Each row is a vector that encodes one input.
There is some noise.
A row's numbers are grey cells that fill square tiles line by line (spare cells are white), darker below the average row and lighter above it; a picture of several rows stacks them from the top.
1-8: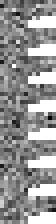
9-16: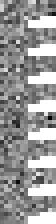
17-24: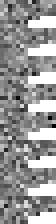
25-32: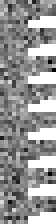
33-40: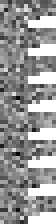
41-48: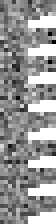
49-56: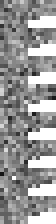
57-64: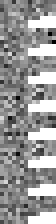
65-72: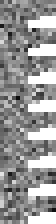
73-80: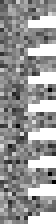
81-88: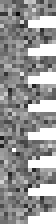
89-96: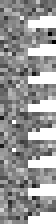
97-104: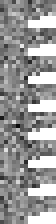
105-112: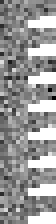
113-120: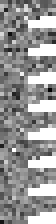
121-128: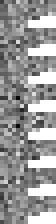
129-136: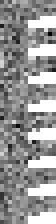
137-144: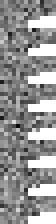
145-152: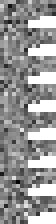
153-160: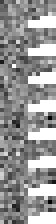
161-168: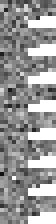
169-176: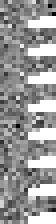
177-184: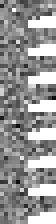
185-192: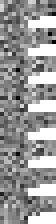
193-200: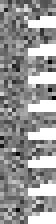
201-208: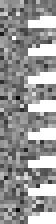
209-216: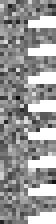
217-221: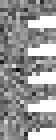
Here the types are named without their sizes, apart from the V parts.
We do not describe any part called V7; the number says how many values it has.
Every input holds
either a point on a circle, or a fixed value, or a true/false value and a value of V7.
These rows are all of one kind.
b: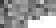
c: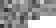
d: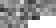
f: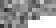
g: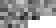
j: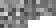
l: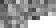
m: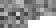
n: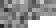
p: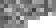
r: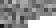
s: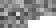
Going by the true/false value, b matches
l and p.
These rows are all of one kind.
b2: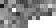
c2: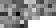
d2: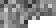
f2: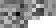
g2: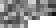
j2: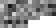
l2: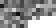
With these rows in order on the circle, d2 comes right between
b2 and j2.
